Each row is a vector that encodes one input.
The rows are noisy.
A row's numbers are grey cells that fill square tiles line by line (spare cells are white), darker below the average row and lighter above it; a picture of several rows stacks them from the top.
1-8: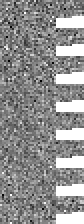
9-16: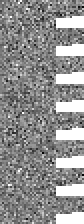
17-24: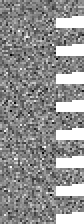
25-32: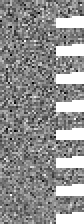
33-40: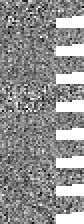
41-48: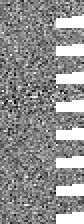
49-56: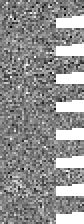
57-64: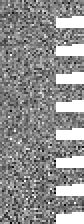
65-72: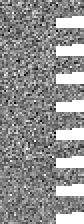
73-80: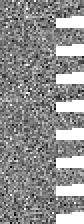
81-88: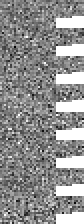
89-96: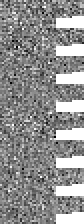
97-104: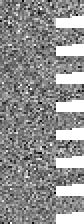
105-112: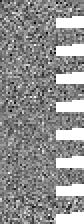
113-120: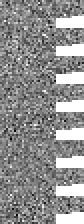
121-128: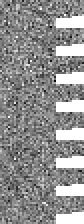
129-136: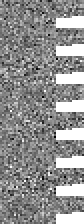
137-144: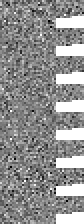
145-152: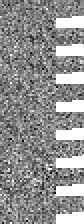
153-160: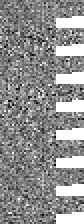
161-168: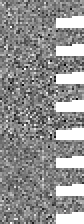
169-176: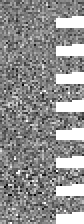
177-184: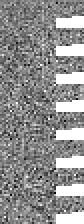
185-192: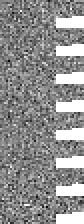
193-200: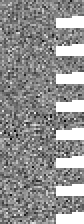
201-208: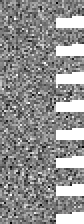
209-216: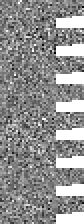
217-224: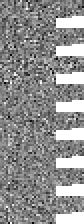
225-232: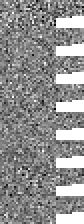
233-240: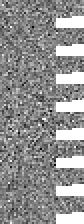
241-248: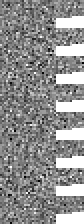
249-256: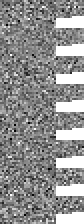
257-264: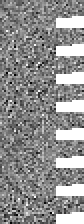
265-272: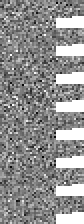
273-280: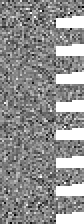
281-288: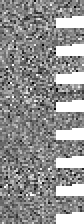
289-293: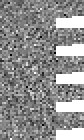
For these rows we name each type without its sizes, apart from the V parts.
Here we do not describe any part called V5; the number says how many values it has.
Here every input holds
either a point on a circle and a true/false value, or a value of V5.
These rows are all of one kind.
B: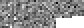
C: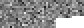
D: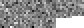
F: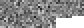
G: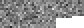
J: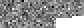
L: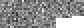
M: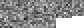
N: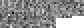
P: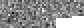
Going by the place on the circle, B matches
D, L, N and P.
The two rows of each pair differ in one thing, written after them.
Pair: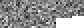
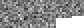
the place on the circle
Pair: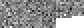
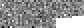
the place on the circle
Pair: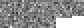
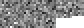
the true/false value
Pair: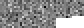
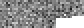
the true/false value
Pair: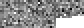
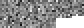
the true/false value
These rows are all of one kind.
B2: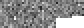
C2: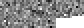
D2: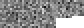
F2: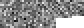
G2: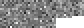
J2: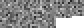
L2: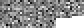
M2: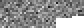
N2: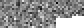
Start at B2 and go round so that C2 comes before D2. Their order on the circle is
B2, N2, M2, L2, C2, J2, D2, F2, G2.
